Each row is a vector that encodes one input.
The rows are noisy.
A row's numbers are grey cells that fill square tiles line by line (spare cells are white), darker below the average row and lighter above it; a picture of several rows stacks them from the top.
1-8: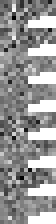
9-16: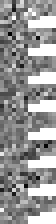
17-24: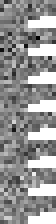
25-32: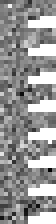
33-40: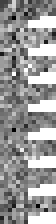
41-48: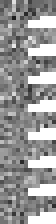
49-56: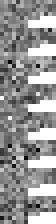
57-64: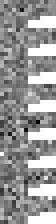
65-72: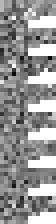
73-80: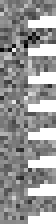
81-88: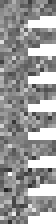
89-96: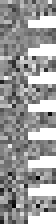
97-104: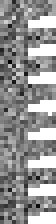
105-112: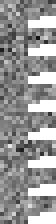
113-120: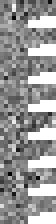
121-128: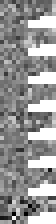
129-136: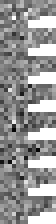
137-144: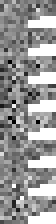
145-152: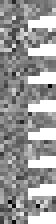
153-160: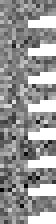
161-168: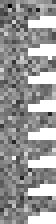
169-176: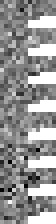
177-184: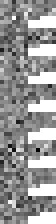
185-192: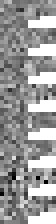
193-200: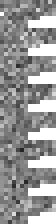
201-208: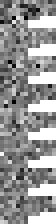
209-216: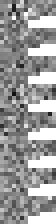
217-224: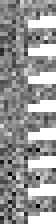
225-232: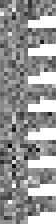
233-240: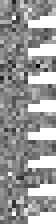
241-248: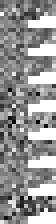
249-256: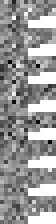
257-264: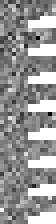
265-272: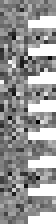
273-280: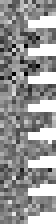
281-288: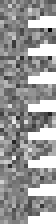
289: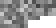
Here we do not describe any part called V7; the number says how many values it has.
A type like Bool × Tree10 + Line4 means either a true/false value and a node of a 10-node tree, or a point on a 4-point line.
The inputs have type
(Label5 + Line6) × List2(V7) + Line9.
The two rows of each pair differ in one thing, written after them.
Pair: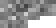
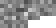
the value of V7 in item 2 of the list
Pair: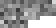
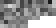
the value of V7 in item 2 of the list
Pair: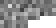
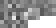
the value of V7 in item 1 of the list
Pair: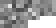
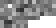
the value of V7 in item 2 of the list
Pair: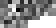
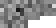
the place on the 6-point line
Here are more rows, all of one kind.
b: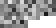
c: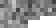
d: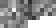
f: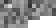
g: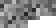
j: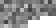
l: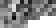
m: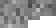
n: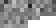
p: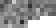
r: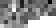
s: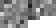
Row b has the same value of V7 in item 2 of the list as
f, j, n and s.
